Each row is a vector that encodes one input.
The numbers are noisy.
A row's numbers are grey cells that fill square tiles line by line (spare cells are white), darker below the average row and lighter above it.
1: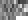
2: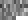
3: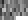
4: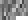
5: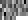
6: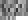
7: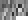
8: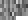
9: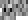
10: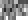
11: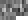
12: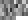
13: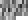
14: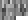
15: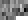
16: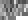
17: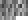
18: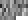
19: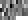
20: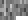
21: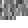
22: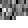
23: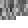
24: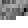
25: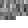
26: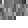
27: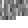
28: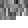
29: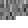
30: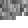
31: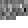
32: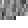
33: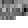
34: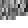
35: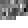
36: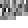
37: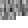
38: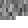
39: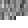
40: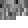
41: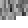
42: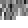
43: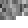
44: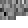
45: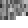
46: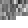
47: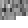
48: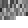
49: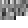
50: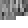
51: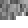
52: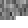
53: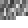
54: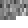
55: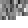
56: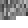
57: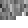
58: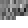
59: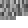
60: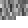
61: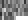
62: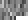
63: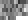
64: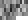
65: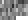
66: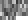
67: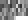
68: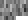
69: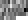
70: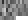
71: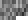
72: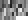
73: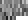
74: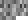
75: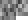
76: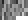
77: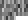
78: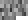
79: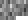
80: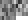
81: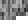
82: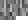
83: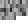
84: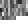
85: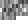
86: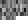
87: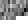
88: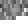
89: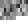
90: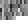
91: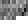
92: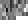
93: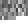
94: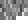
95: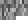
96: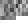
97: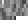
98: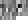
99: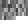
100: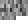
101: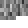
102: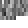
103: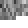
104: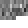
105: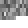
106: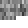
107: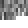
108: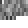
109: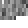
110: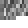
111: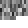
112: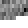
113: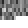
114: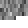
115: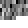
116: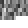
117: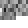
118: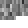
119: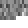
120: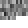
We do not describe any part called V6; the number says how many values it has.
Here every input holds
a point on a 7-point line, together with either four true/false values, or a value of V6.
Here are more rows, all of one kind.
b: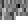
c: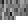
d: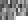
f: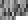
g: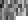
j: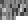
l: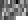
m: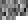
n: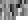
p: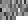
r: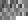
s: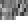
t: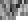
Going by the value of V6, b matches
j, n, s and t.
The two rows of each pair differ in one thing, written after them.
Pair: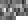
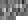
one of the four true/false values
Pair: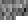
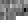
one of the four true/false values
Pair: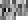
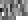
the place on the 7-point line
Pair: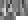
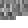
one of the four true/false values
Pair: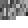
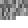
one of the four true/false values
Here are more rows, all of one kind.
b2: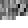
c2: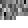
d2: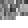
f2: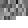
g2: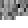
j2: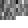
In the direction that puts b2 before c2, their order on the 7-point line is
f2, j2, g2, b2, c2, d2.
